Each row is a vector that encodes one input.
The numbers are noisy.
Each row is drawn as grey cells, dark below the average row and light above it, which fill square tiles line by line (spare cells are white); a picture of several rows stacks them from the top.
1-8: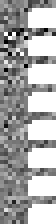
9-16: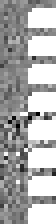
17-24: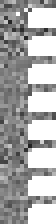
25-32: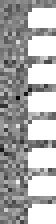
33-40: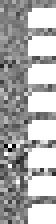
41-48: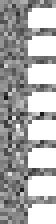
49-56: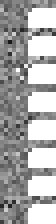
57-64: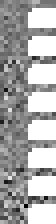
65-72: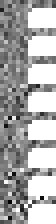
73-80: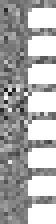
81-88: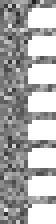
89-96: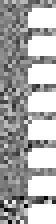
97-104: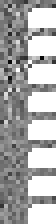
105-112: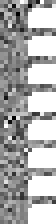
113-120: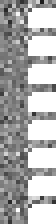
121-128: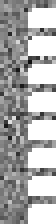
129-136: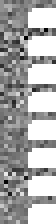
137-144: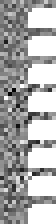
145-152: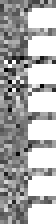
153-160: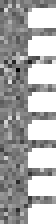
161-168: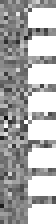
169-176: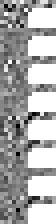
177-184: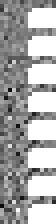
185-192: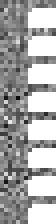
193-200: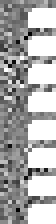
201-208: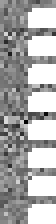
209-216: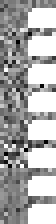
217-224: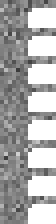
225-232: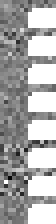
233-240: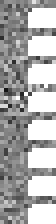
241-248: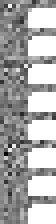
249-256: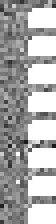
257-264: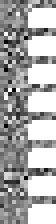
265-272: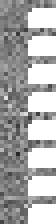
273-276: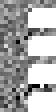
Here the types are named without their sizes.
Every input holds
a list of points on a line.
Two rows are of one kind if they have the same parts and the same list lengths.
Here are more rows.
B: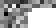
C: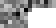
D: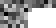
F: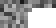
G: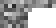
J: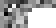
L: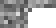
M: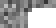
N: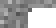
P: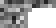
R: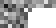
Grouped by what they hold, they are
B, C, J, L, N, R
D, F
G, M
P

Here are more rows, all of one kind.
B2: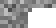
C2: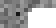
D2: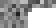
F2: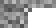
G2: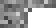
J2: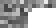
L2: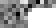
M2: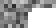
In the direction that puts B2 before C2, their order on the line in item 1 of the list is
B2, G2, D2, L2, F2, M2, C2, J2.
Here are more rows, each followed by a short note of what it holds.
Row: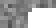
a list of three items
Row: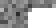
a list of two items
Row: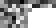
the empty list
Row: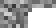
a list of three items
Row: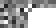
the empty list
